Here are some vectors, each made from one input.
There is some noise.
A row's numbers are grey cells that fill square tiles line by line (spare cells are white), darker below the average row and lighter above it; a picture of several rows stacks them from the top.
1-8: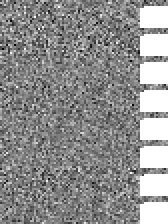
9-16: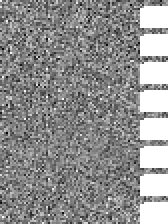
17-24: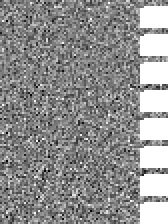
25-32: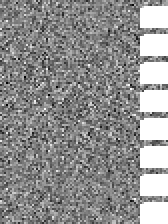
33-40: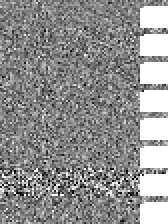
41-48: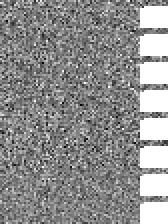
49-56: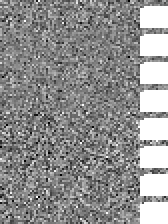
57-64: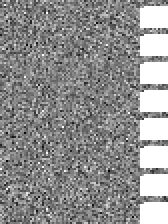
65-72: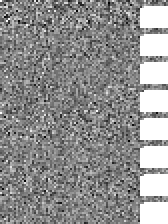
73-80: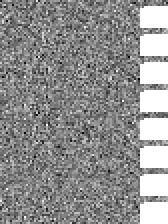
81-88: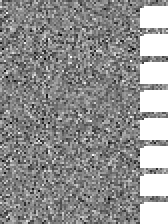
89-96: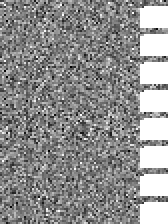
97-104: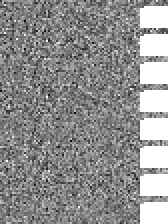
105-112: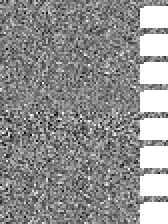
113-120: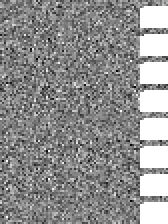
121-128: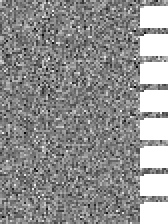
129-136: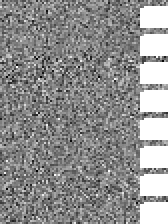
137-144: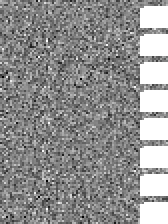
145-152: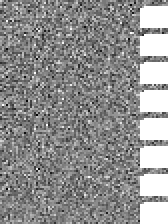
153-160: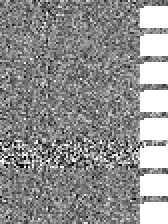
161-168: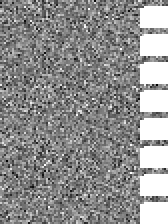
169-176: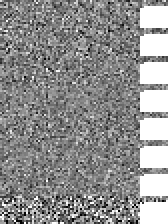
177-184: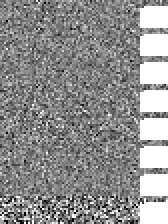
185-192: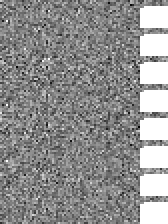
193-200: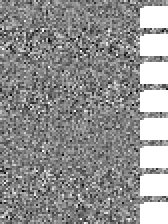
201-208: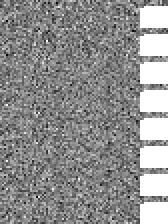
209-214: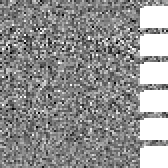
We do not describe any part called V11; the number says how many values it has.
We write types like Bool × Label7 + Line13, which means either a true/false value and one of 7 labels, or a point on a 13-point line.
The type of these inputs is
List2(Label8 × V11).
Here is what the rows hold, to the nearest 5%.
All of them are lists of up to two items, each one of 8 labels and a value of V11: a few are empty, 55% hold one and 45% two.
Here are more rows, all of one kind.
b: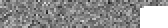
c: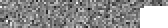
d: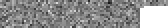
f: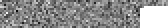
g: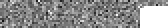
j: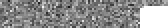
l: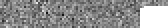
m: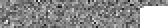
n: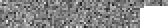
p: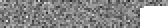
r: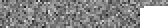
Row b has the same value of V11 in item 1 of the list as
d, g, j and m.
